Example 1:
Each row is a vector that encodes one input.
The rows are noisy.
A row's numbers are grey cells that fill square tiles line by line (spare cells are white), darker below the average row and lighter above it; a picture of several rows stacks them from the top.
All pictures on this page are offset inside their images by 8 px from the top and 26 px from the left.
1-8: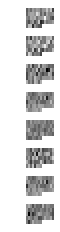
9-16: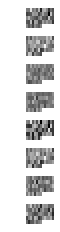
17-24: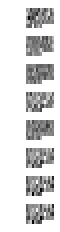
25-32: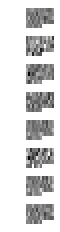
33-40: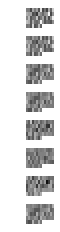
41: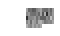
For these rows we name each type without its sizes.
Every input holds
either a fixed value, or a node of a tree.
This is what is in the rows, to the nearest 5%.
About 20% of them hold a fixed value. The rest hold a node of a tree.
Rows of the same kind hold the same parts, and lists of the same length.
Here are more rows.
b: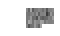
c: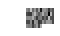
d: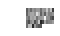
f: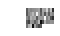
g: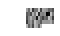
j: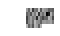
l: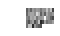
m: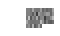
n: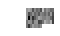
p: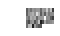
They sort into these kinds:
b, c, g, j, m, n
d, f, l, p

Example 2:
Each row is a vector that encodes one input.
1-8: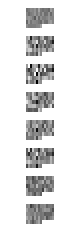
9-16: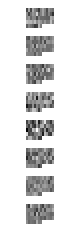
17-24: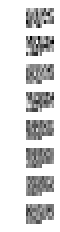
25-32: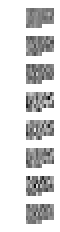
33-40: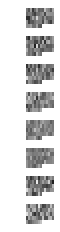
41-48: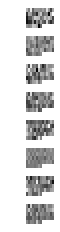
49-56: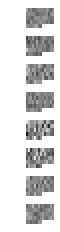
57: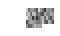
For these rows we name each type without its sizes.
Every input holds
a point on a line.
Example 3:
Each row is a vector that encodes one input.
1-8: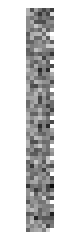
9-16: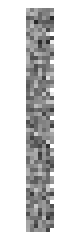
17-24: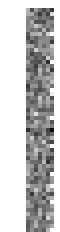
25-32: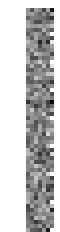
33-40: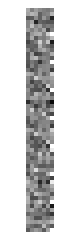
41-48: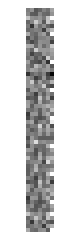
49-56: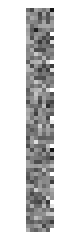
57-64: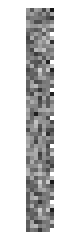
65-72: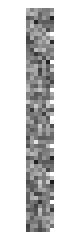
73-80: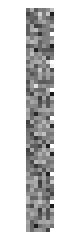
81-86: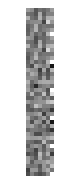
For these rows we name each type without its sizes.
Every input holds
four true/false values.
